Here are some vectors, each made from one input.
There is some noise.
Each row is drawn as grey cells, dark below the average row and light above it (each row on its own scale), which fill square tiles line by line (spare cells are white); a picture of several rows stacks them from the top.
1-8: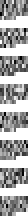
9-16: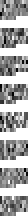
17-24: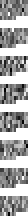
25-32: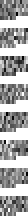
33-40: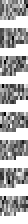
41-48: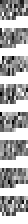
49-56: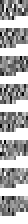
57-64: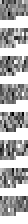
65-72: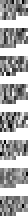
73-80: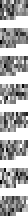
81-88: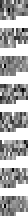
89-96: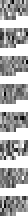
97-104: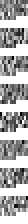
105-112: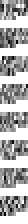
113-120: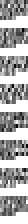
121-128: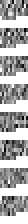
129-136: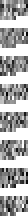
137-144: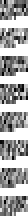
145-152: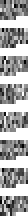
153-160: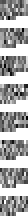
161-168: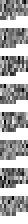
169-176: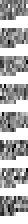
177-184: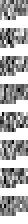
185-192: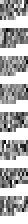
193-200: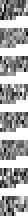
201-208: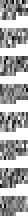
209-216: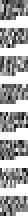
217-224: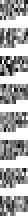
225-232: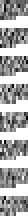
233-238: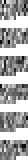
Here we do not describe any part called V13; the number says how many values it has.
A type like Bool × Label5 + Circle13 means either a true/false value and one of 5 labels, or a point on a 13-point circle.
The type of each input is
Bool × Bool × Bool × (Line11 + V13) + Label8.
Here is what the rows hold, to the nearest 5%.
About 10% of them hold one of 8 labels. The rest hold three true/false values, together with either a point on an 11-point line, or a value of V13.
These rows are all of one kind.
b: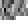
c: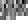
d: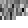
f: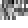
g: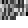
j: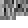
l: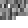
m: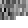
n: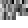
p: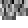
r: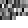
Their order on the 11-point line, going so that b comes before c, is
f, n, l, p, b, m, c, j, g, d, r.
